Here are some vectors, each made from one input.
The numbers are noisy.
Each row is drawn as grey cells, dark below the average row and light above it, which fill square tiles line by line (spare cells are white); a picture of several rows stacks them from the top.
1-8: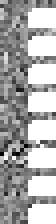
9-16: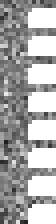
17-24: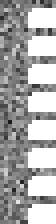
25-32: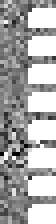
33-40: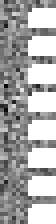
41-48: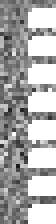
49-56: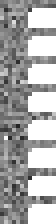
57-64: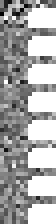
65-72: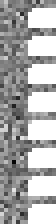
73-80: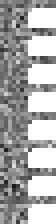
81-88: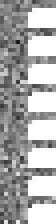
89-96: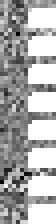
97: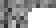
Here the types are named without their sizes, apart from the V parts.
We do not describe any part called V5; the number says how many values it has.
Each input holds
a list of items, each a true/false value and a value of V5.
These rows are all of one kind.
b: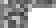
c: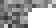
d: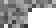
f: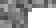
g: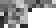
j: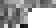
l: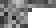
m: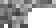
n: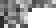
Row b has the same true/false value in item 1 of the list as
f and l.
